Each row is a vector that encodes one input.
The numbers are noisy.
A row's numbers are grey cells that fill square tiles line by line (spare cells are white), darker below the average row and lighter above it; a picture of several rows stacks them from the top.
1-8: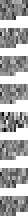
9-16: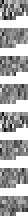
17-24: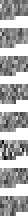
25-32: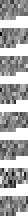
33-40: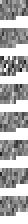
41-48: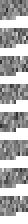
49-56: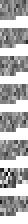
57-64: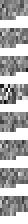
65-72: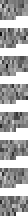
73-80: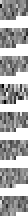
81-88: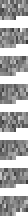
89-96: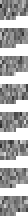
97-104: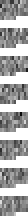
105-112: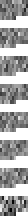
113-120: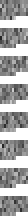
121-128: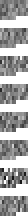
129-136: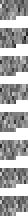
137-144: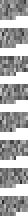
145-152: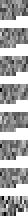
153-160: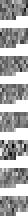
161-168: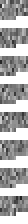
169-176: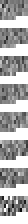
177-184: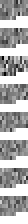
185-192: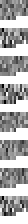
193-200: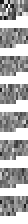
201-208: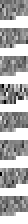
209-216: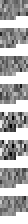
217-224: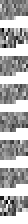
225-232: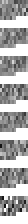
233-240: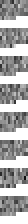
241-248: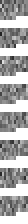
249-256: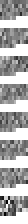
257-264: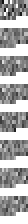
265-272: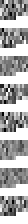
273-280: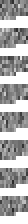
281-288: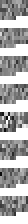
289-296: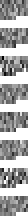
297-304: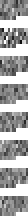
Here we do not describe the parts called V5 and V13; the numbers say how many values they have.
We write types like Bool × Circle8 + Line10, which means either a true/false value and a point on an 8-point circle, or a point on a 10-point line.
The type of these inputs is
(Circle10 + V13) × Label7 + V5.
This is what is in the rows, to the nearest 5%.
About 90% of them hold one of 7 labels, together with either a point on a 10-point circle, or a value of V13. The rest hold a value of V5.
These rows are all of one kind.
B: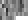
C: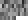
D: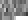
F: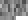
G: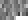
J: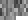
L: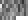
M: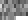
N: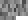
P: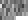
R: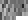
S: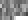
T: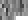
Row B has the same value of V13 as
D and T.
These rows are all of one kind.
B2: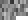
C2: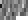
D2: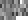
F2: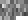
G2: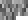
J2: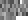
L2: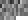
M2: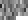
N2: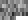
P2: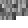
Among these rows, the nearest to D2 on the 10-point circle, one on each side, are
J2 and M2.
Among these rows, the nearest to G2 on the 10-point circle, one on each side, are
C2 and P2.
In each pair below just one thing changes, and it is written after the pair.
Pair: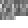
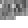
the label
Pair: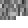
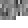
the label
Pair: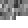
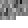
the value of V13
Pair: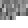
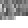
the value of V13
